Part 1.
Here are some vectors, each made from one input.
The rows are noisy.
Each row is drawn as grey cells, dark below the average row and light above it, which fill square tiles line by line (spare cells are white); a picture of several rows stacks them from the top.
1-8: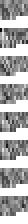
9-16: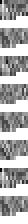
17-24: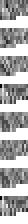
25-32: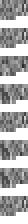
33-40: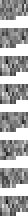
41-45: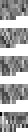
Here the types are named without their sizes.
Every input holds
a point on a line.
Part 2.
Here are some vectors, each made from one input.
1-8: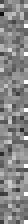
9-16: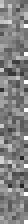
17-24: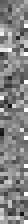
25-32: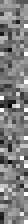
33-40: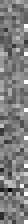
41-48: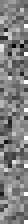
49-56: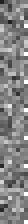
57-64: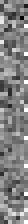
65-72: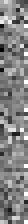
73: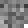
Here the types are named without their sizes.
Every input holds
a point on a line.
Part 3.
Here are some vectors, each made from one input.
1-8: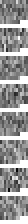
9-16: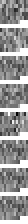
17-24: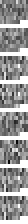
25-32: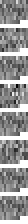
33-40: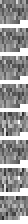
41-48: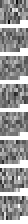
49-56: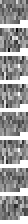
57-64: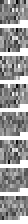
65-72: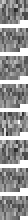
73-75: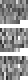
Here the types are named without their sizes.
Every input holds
a node of a tree.
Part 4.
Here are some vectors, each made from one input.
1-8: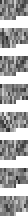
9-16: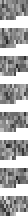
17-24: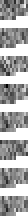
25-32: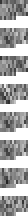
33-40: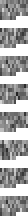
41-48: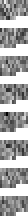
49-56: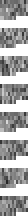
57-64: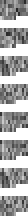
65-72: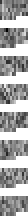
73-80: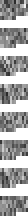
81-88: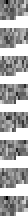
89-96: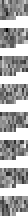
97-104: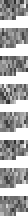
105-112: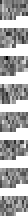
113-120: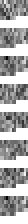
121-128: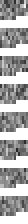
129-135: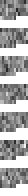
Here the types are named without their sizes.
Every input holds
a point on a line.
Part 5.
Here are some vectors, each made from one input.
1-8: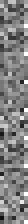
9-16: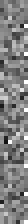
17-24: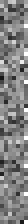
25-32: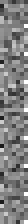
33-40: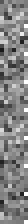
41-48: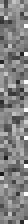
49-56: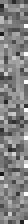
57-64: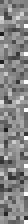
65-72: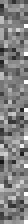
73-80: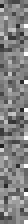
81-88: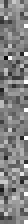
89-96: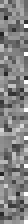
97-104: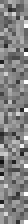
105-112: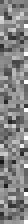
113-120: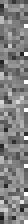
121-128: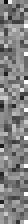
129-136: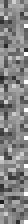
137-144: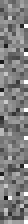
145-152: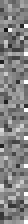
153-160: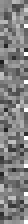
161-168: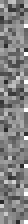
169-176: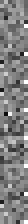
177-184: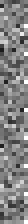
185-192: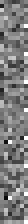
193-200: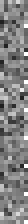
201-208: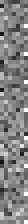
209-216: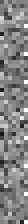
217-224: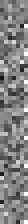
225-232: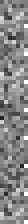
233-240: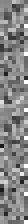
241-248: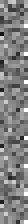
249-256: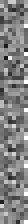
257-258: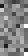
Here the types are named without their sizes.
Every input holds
a point on a line.
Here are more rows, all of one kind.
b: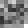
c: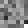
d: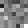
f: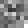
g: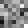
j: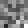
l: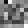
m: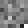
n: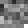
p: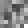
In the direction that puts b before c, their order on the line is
g, l, b, f, j, p, c, m, n, d.
